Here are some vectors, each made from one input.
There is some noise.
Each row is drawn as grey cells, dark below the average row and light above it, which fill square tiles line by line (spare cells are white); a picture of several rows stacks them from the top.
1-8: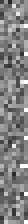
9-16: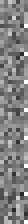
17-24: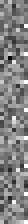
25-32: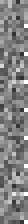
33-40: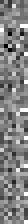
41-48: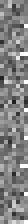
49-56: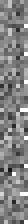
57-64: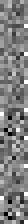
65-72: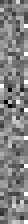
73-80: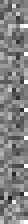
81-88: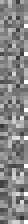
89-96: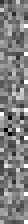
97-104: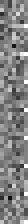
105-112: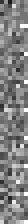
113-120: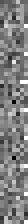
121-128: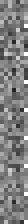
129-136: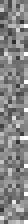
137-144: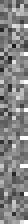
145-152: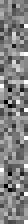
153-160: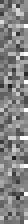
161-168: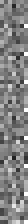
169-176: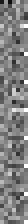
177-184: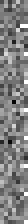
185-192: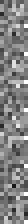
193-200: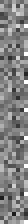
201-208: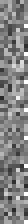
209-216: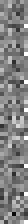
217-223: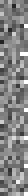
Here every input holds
a list of up to two points on a 6-point line.
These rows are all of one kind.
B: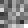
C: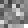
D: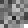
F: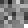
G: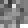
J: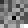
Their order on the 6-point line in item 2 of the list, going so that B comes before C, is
G, B, F, C, D, J.
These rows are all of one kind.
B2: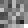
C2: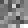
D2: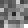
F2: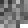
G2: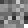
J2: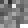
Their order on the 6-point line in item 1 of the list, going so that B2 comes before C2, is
B2, C2, J2, F2, G2, D2.
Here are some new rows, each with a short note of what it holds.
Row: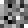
the empty list
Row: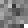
a list of one item
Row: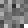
a list of one item
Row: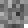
a list of one item
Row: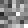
a list of two items
